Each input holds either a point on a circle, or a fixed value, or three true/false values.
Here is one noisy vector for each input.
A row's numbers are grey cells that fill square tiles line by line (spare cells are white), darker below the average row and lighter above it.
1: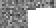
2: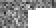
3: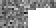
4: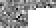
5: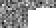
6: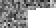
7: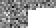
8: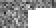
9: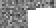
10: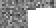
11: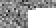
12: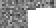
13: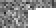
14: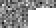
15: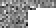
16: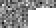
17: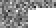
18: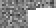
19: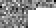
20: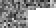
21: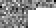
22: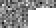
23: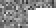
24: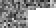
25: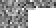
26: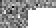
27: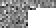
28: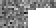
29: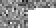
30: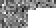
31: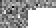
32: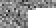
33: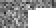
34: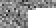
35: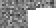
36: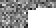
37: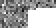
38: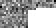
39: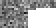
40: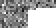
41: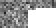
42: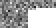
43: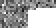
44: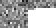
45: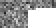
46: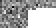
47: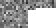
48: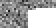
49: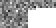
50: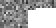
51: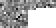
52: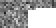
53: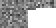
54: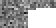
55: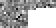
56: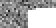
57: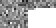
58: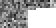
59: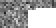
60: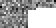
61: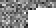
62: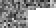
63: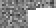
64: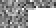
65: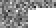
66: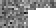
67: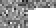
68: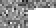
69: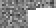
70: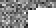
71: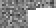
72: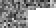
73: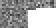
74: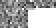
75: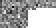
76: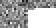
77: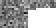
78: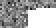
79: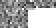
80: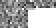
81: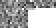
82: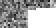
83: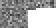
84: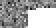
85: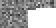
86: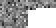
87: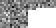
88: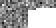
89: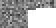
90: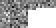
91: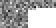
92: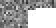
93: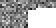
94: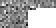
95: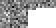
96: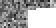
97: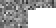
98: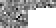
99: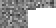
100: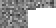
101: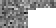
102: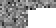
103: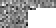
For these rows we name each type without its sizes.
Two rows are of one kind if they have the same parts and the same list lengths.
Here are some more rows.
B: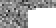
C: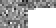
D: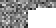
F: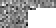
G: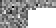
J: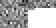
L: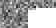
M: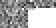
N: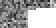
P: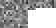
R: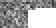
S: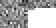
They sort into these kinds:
B, C, J, L, M, P, R, S
D, F, G
N

